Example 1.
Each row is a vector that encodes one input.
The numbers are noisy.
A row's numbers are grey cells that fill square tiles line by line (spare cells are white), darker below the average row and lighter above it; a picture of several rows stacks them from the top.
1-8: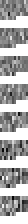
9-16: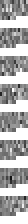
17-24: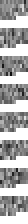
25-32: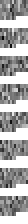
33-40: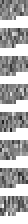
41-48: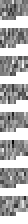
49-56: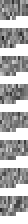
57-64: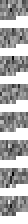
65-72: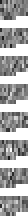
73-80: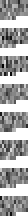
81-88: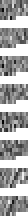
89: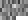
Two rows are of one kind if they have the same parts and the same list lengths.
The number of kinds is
2.
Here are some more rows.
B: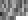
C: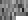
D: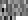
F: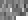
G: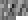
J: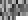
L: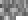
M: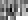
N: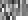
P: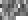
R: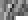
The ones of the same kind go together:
B, C, J
D, F, G, L, M, N, P, R

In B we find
one of 5 labels.
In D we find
one of 5 labels and a node of a 10-node tree.
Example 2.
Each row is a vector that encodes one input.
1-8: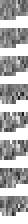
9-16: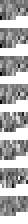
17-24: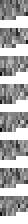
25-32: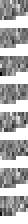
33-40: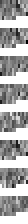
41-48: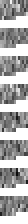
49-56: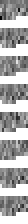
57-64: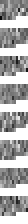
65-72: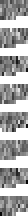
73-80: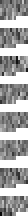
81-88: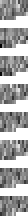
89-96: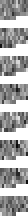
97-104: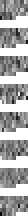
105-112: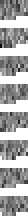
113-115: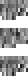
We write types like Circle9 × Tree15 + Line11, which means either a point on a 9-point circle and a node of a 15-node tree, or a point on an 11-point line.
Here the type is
Bool × Line13.
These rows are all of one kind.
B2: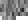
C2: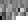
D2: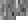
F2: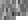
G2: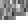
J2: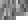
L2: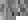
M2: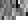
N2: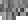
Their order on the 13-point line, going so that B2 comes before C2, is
M2, N2, B2, L2, D2, F2, J2, C2, G2.
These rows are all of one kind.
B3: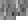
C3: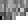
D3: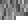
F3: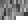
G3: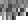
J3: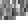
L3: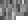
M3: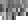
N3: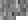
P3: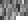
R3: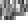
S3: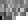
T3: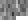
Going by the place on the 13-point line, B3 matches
N3 and T3.
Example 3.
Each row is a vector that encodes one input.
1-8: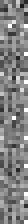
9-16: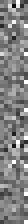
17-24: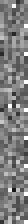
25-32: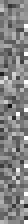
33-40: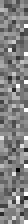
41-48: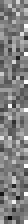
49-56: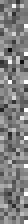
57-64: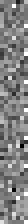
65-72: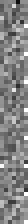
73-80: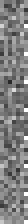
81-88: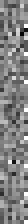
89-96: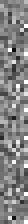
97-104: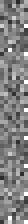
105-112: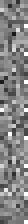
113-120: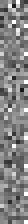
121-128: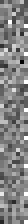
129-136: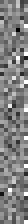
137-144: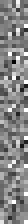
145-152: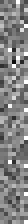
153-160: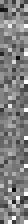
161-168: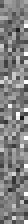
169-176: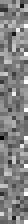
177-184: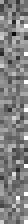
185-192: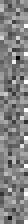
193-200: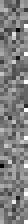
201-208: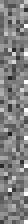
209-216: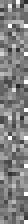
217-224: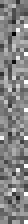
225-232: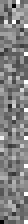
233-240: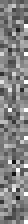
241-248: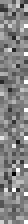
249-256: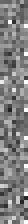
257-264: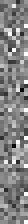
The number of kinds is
2.
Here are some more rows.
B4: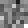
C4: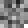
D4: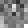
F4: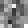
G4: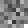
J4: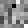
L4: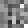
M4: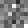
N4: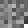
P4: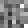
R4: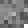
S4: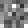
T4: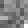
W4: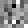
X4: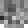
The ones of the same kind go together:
B4, D4, F4, M4, N4, R4, S4, T4
C4, G4, J4, L4, P4, W4, X4

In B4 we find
a point on a 6-point line, a point on an 11-point line and a node of a 9-node tree.
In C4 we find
a point on a 6-point line and a point on an 11-point line.
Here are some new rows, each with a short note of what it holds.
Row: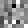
a point on a 6-point line and a point on an 11-point line
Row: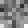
a point on a 6-point line, a point on an 11-point line and a node of a 9-node tree
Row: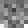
a point on a 6-point line and a point on an 11-point line
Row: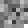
a point on a 6-point line and a point on an 11-point line
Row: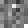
a point on a 6-point line, a point on an 11-point line and a node of a 9-node tree
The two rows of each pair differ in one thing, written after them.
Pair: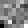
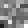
the place on the 11-point line
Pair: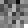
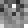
the place on the 6-point line
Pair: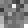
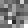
the place on the 6-point line
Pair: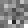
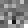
the node of the tree
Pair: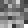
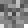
the node of the tree
